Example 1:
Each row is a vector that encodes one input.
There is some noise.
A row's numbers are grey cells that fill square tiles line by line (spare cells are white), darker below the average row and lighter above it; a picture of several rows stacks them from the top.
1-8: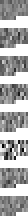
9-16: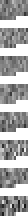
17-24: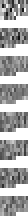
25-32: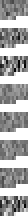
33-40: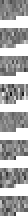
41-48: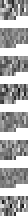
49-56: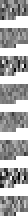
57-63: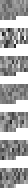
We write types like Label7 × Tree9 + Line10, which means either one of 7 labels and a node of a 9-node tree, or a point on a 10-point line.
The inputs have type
Circle13.
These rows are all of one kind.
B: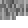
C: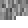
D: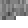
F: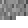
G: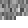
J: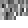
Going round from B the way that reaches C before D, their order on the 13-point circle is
B, J, G, C, F, D.
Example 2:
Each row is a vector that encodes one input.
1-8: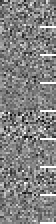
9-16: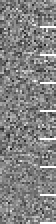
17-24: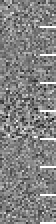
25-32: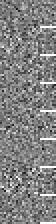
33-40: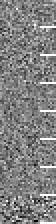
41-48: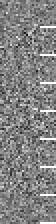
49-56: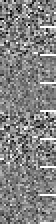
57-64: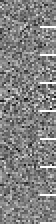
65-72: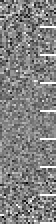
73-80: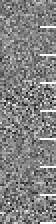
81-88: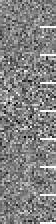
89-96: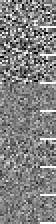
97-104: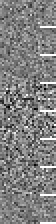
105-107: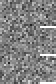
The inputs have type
Circle9.
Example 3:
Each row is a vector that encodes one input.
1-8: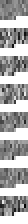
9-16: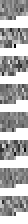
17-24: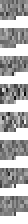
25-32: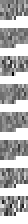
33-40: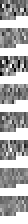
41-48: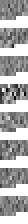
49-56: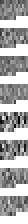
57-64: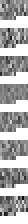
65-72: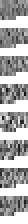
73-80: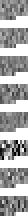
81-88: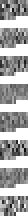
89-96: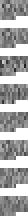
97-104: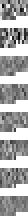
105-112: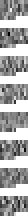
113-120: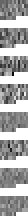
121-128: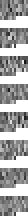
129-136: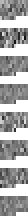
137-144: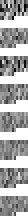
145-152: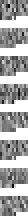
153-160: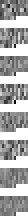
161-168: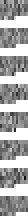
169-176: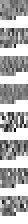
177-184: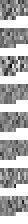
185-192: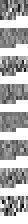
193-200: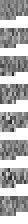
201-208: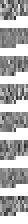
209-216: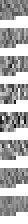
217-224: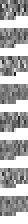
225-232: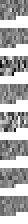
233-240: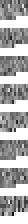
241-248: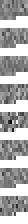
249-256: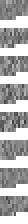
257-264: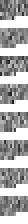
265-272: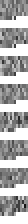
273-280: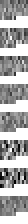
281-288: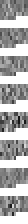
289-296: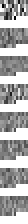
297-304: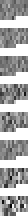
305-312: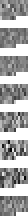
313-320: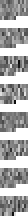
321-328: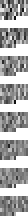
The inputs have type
Circle13.
